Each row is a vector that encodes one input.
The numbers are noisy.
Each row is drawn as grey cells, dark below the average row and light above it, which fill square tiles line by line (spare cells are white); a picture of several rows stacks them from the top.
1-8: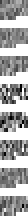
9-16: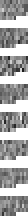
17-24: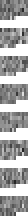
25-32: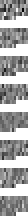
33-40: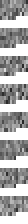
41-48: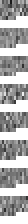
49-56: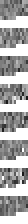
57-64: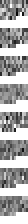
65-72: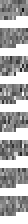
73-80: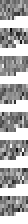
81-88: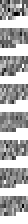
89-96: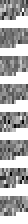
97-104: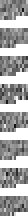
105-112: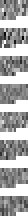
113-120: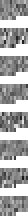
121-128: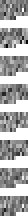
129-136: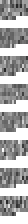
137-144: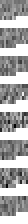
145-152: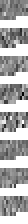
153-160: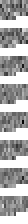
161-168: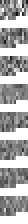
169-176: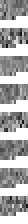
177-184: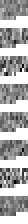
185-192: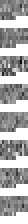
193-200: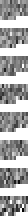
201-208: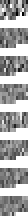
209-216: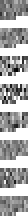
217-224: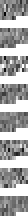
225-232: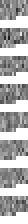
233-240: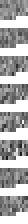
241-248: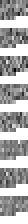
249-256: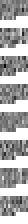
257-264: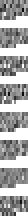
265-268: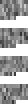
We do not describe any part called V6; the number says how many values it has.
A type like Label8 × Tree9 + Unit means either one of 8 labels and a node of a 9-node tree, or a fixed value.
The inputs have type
List3(Line4) × V6 + Tree8 × Tree8.
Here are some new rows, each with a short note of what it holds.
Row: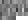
a value of V6, together with a list of one item
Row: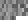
a value of V6, together with a list of three items
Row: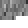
a value of V6, together with a list of two items
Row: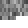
a value of V6, together with a list of three items
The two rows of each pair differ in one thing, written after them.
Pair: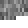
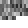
the value of V6
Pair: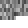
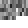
the place on the 4-point line in item 1 of the list
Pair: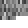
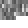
the place on the 4-point line in item 1 of the list
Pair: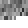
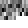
the value of V6
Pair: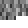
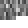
the place on the 4-point line in item 1 of the list
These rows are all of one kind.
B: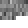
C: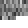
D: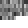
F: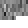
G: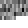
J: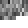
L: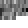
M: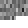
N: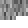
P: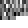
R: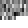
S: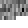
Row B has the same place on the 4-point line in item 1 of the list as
G, M and S.
